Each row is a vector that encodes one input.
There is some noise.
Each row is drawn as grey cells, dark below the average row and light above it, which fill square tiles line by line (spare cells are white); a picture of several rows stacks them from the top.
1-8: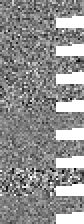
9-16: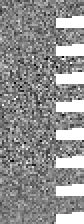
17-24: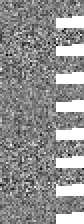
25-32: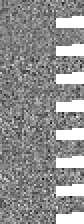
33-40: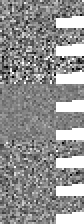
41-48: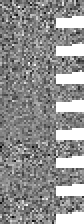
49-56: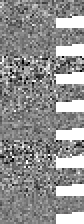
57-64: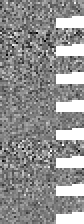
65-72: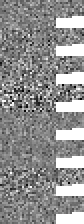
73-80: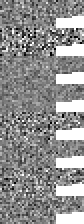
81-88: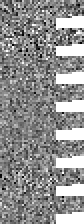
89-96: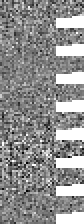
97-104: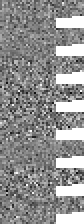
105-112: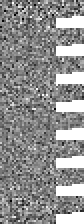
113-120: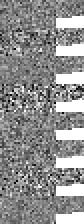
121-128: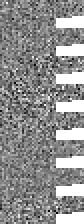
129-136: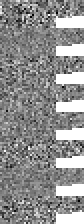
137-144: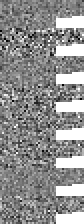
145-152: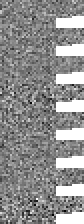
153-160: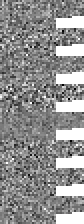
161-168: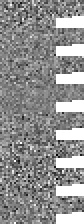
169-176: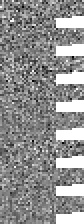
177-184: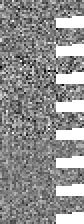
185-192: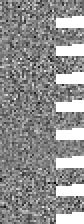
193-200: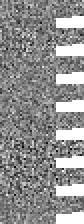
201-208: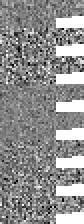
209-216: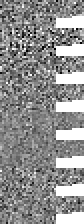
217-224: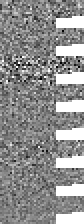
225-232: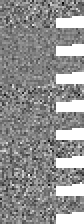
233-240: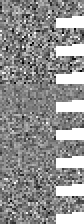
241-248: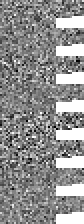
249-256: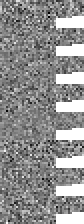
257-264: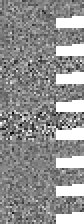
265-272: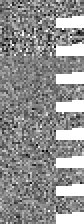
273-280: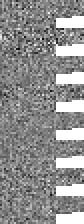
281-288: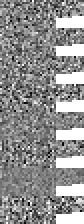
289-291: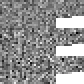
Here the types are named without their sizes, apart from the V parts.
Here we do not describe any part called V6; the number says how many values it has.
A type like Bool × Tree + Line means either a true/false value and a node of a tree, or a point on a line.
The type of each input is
((Bool × Bool × Bool + Unit) × V6 + Line) × Line.
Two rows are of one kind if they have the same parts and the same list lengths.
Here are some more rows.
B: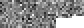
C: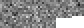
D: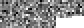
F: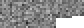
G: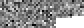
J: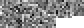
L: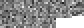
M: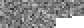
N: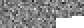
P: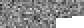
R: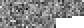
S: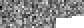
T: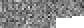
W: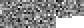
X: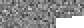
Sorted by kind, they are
B, J, L, R, W
C, D, N, S, X
F, G, M, P, T

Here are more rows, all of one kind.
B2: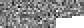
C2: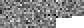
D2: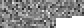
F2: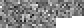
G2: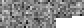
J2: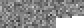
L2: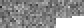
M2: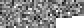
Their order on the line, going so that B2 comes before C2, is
M2, D2, J2, B2, G2, F2, C2, L2.
